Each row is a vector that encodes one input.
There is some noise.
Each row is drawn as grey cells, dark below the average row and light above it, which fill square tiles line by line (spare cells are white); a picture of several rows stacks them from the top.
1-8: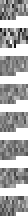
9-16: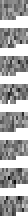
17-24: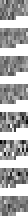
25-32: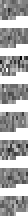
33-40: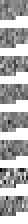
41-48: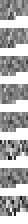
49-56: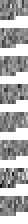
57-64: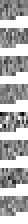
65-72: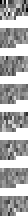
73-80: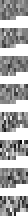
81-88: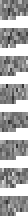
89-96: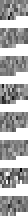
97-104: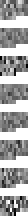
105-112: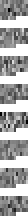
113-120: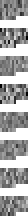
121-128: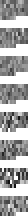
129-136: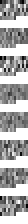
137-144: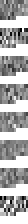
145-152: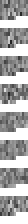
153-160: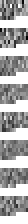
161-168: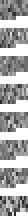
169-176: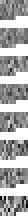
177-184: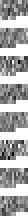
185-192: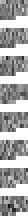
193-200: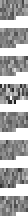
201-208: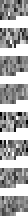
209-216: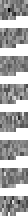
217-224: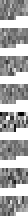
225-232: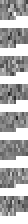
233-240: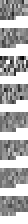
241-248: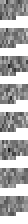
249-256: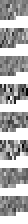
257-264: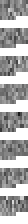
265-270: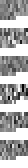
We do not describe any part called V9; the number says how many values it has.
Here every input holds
either a point on a 5-point line, or a list of up to two items, each a true/false value and a value of V9.
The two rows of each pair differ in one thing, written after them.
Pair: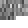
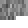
the value of V9 in item 1 of the list
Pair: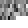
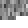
the true/false value in item 2 of the list
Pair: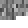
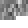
the true/false value in item 1 of the list
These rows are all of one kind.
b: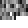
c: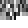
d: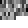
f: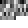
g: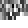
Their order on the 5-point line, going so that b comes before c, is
f, d, b, c, g.
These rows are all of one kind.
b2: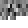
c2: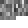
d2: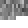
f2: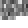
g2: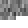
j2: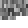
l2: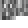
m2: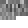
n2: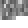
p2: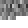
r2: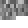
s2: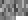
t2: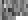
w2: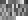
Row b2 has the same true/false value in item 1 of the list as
d2, g2 and s2.
